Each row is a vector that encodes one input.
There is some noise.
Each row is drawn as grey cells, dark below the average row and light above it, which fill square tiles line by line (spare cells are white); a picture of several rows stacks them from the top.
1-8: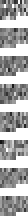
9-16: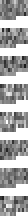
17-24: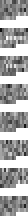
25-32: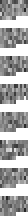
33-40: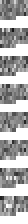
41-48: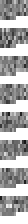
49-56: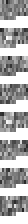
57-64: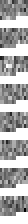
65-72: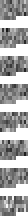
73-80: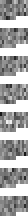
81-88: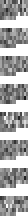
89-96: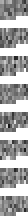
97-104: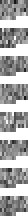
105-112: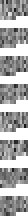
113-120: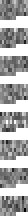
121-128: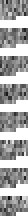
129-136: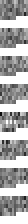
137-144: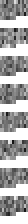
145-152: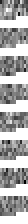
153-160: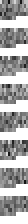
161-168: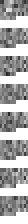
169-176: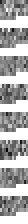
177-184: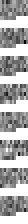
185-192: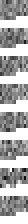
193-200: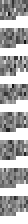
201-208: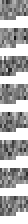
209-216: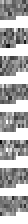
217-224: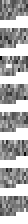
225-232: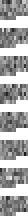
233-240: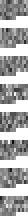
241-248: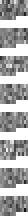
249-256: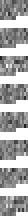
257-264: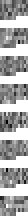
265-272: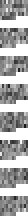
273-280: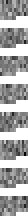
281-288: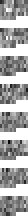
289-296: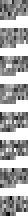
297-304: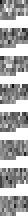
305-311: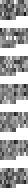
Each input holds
either a point on a 13-point circle and a true/false value, or a point on a 14-point line.
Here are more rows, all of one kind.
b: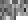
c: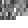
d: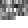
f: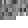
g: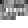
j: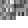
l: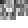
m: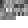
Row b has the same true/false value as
c and f.
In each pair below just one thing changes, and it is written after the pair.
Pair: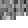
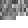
the place on the 13-point circle
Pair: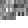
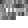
the place on the 13-point circle
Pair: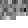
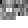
the true/false value
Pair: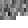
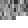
the place on the 13-point circle
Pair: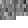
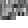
the true/false value
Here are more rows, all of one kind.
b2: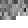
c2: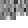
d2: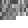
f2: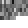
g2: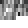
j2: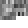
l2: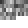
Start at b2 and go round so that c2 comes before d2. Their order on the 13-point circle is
b2, c2, j2, g2, l2, f2, d2.
